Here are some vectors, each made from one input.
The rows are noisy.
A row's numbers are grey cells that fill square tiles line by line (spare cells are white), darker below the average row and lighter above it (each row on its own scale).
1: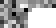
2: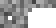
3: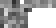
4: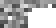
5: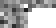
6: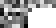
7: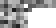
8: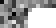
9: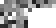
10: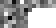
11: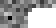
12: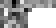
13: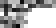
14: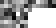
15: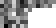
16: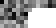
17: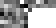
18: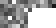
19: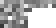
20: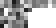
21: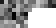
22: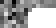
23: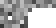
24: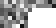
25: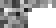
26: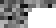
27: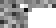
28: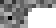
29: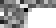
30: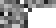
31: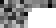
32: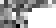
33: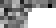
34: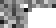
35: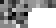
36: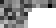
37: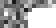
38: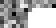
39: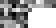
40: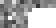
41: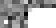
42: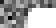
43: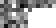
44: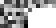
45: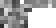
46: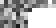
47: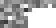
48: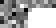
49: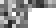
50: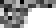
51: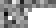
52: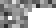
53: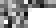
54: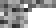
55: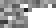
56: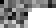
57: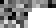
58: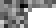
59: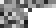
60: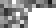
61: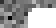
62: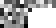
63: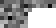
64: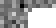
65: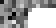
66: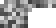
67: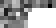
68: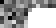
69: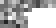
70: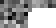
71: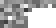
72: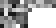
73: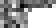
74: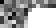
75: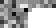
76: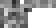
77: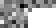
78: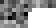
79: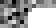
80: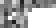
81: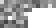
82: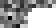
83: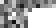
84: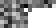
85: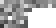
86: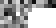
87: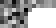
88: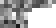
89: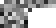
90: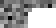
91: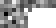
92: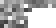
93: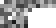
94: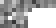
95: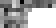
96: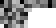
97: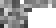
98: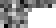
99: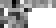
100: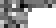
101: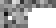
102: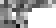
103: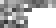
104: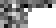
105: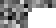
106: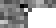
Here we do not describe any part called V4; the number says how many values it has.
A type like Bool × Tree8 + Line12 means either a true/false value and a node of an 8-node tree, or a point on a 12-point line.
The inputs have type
List2(Bool × V4).
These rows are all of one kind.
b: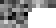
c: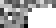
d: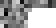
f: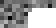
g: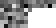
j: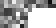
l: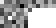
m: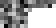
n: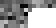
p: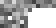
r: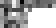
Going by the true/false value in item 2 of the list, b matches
c, d, l and n.
